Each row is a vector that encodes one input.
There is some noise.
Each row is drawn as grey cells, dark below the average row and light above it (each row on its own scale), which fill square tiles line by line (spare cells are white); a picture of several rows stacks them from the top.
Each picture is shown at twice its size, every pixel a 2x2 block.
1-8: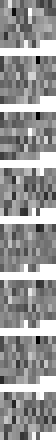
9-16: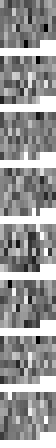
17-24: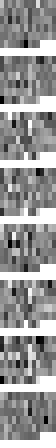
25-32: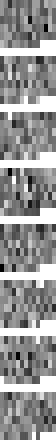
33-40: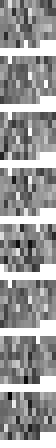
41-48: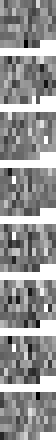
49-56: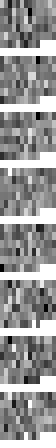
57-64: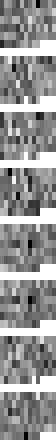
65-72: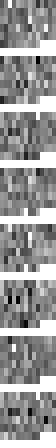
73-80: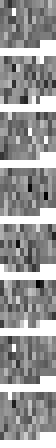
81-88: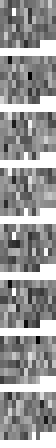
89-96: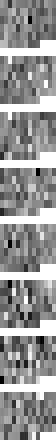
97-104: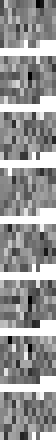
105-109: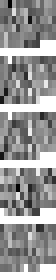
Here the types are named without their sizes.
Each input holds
a true/false value, together with a list of points on a line.
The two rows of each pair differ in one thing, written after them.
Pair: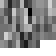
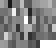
the place on the line in item 2 of the list
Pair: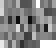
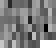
the true/false value
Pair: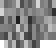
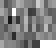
the place on the line in item 1 of the list
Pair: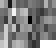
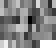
the true/false value
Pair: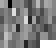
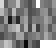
the true/false value
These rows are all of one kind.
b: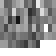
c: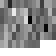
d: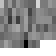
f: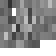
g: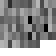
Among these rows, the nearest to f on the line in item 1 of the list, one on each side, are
b and d.
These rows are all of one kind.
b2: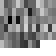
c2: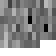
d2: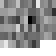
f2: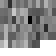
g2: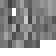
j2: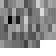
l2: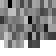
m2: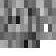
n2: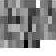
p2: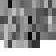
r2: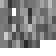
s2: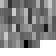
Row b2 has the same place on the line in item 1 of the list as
j2 and m2.
